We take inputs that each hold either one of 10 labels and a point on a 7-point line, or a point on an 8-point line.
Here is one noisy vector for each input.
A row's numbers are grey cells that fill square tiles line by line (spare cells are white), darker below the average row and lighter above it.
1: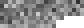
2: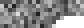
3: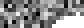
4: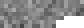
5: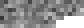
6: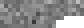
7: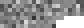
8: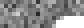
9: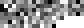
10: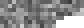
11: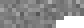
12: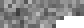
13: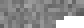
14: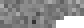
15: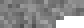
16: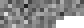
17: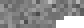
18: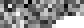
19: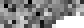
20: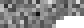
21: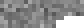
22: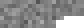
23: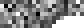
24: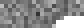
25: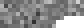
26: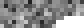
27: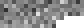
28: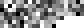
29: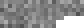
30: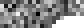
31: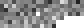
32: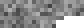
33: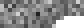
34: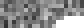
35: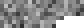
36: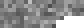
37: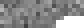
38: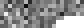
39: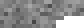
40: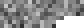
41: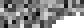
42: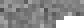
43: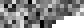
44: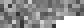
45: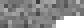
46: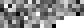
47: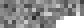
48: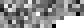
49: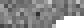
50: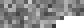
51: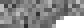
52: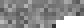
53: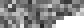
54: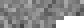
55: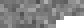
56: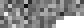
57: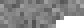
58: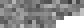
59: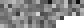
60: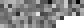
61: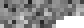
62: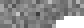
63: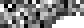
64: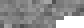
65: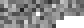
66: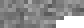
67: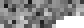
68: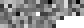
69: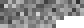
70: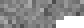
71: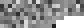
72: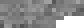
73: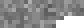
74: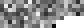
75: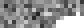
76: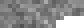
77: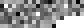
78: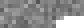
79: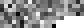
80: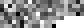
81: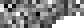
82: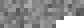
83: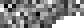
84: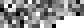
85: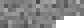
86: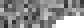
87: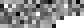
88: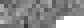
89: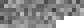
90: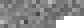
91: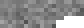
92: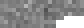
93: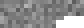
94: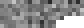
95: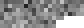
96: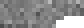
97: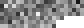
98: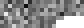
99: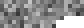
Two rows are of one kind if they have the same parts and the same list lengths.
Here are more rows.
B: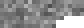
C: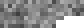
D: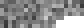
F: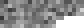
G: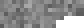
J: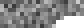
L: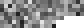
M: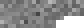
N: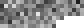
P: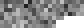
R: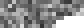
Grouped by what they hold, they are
B, C, G, J, L, M
D, F, N, P, R

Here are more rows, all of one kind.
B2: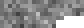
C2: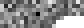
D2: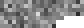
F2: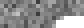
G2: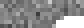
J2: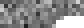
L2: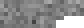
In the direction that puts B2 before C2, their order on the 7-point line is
B2, J2, L2, C2, G2, F2, D2.
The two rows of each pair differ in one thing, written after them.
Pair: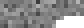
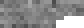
the label
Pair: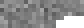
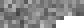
the place on the 7-point line
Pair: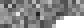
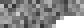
the label
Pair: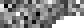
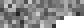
the label
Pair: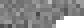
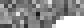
the place on the 7-point line
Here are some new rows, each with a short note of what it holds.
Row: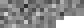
a point on an 8-point line
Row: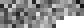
a point on an 8-point line
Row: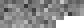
a point on an 8-point line
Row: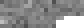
one of 10 labels and a point on a 7-point line
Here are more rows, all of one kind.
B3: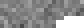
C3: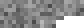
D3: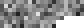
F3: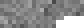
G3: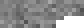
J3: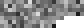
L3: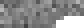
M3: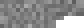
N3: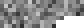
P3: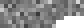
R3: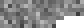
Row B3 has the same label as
D3, F3 and N3.
